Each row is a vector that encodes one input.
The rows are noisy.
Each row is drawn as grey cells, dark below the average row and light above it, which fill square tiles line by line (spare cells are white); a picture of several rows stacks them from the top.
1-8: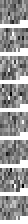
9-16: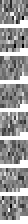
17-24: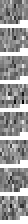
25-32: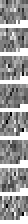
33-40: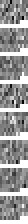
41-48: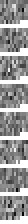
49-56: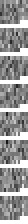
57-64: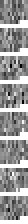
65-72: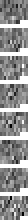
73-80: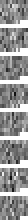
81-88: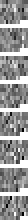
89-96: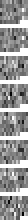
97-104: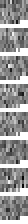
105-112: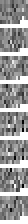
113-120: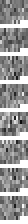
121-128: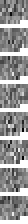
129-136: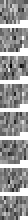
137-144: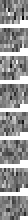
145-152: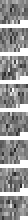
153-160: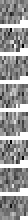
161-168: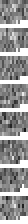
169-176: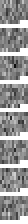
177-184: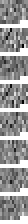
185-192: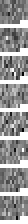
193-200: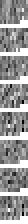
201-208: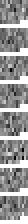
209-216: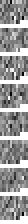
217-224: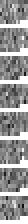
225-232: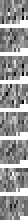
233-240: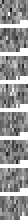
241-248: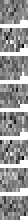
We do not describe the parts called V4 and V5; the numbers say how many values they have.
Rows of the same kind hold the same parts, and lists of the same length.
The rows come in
2 kinds.
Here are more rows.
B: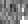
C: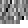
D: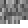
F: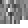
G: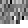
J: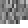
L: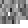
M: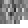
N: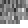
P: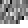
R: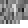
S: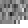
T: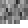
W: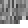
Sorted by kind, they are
B, D, F, J, M, N, S, T, W
C, G, L, P, R

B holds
a node of each of three 10-node trees, three true/false values and a value of V5.
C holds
a node of a 10-node tree, a value of V4 and a value of V5.
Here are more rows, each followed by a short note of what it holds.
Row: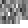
a node of a 10-node tree, a value of V4 and a value of V5
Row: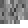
a node of each of three 10-node trees, three true/false values and a value of V5
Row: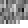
a node of a 10-node tree, a value of V4 and a value of V5
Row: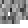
a node of a 10-node tree, a value of V4 and a value of V5
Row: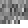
a node of each of three 10-node trees, three true/false values and a value of V5
